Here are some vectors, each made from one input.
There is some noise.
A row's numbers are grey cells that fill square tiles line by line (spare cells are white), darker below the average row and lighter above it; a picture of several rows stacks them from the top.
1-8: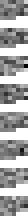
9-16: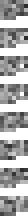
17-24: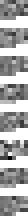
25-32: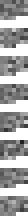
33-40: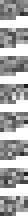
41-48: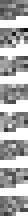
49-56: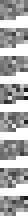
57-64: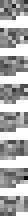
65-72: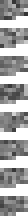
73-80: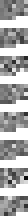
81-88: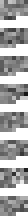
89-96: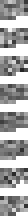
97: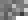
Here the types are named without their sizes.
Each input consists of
a point on a line, together with either a label, or a point on a line.
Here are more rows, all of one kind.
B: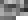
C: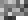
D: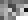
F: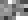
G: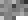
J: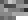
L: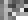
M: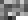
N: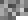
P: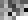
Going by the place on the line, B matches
C, N and P.
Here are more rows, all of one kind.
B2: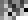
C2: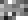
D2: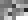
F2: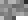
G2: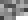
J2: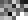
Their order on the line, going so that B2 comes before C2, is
B2, J2, D2, F2, C2, G2.
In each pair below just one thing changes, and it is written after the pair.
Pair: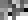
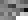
the label
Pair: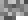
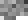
the place on the line
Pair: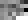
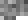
the label
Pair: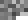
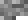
the label
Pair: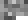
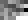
the label
